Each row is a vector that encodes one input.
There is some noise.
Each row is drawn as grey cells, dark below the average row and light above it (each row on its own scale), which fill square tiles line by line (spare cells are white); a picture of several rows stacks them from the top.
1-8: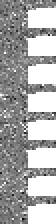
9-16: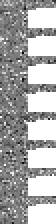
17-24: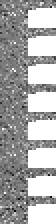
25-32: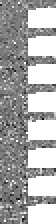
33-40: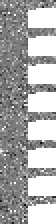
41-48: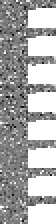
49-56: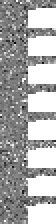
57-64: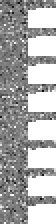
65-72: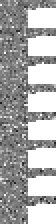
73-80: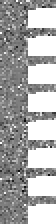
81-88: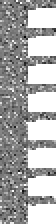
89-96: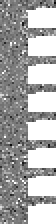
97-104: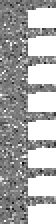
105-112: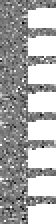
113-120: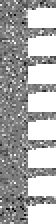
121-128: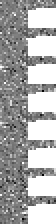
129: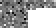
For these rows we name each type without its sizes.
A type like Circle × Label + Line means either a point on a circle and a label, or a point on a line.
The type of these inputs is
List(Line).
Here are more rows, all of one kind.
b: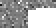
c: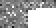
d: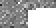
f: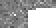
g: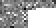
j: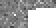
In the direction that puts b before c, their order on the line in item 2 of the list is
g, b, d, c, f, j.
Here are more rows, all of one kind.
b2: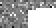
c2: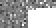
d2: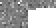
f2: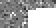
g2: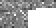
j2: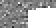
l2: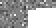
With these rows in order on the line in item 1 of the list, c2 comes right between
j2 and l2.
